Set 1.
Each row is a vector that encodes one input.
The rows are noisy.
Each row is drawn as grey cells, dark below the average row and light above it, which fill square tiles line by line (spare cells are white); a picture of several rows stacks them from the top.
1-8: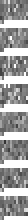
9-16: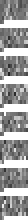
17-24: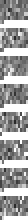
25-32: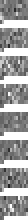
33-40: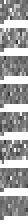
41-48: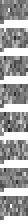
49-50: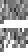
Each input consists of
four true/false values.
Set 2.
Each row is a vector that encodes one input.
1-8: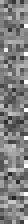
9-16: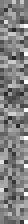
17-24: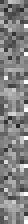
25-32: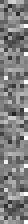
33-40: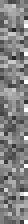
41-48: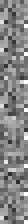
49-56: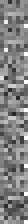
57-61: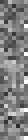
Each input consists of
a point on a 9-point circle.
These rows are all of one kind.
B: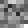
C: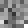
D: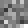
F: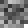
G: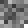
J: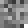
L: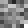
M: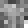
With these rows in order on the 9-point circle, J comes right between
C and L.
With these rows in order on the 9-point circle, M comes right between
D and L.
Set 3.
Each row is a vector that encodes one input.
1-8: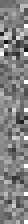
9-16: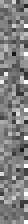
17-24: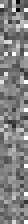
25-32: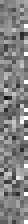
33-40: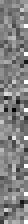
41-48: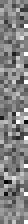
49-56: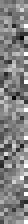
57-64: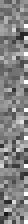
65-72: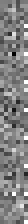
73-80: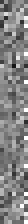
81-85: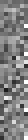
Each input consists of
four true/false values.
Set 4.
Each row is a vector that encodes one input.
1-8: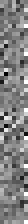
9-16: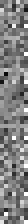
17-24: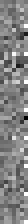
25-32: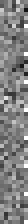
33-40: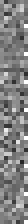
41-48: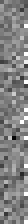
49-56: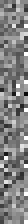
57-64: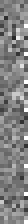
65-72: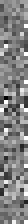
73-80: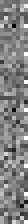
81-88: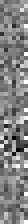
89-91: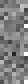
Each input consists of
four true/false values.
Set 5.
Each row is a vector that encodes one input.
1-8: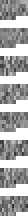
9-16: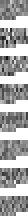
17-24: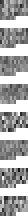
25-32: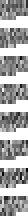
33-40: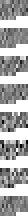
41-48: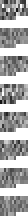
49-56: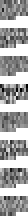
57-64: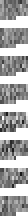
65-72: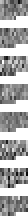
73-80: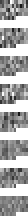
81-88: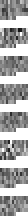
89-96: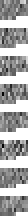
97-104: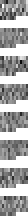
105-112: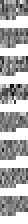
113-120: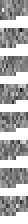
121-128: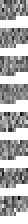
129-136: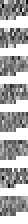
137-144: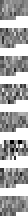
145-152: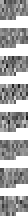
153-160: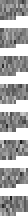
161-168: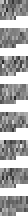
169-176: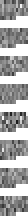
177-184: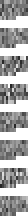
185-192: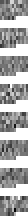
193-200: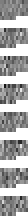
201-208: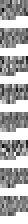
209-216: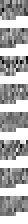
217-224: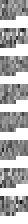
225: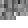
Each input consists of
a point on a 9-point circle.
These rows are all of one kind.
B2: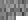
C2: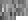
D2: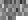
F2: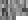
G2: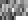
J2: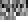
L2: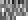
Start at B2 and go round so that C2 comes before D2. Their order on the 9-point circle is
B2, C2, G2, F2, J2, D2, L2.
